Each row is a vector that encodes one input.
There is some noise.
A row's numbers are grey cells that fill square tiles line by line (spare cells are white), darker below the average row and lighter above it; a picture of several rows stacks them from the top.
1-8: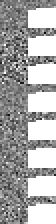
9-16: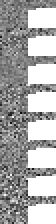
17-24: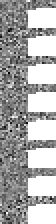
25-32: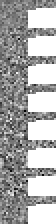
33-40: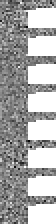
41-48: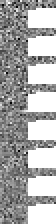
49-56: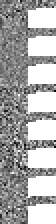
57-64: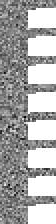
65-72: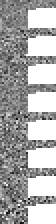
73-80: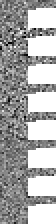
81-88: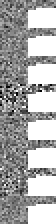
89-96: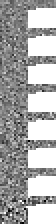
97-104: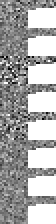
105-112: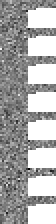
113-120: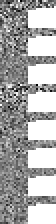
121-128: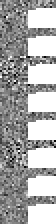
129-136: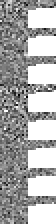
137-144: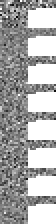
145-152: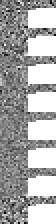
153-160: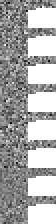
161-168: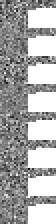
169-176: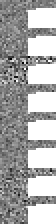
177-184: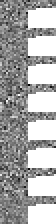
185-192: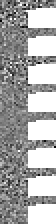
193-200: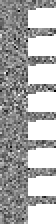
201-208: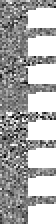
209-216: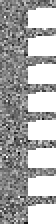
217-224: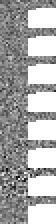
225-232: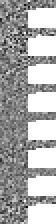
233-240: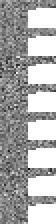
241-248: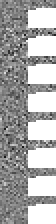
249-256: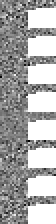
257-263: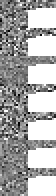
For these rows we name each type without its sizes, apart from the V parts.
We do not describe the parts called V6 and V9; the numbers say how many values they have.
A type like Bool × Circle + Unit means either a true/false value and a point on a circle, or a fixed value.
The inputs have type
Label × V6 + (Tree + Unit) × V9.
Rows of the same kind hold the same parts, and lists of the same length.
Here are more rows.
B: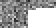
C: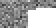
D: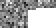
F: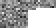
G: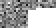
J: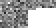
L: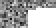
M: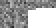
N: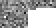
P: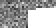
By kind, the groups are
B, D, F, P
C, G, L, M, N
J

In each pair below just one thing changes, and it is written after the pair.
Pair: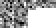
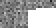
the label
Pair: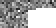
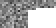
the value of V6
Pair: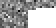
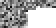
the value of V6
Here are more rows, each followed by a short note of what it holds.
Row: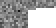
a value of V9
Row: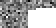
a value of V9
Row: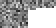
a label and a value of V6
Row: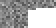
a label and a value of V6
